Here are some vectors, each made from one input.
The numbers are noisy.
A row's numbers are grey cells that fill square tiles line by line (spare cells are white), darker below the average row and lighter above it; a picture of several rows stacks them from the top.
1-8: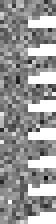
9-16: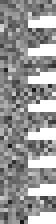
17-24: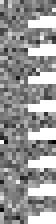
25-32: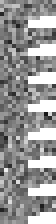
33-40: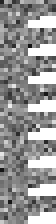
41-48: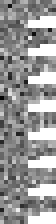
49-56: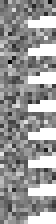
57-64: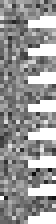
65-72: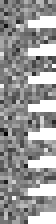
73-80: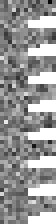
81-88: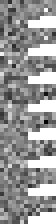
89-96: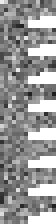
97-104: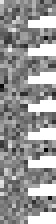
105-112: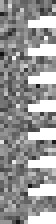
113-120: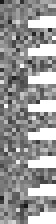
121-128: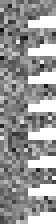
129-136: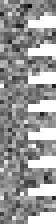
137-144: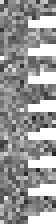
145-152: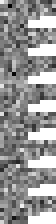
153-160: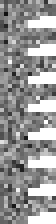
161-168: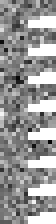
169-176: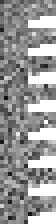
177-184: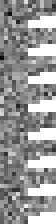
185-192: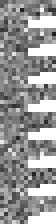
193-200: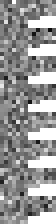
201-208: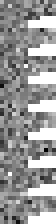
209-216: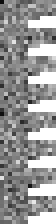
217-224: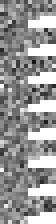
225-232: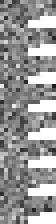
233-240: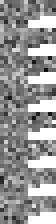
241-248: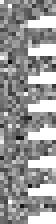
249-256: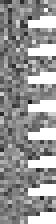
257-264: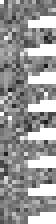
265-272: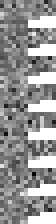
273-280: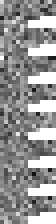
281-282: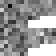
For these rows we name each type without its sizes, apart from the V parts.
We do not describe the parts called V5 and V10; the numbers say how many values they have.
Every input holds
either a point on a circle, a true/false value and a value of V5, or a node of each of two trees, or two values of V10.
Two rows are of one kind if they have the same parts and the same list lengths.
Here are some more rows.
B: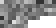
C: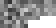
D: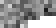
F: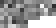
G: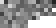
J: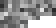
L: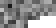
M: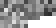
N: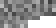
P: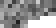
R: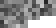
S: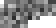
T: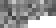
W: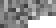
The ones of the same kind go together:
B, D, G, M, N, S
C, L, W
F, J, P, R, T

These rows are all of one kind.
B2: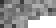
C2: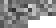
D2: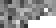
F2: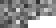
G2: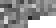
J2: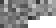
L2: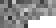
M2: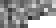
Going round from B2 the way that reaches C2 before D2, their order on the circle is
B2, C2, J2, M2, G2, F2, L2, D2.
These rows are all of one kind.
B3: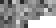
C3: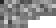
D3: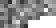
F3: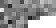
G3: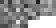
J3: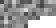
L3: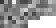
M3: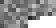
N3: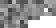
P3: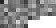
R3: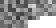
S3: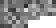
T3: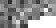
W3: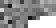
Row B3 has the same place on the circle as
D3, S3 and T3.
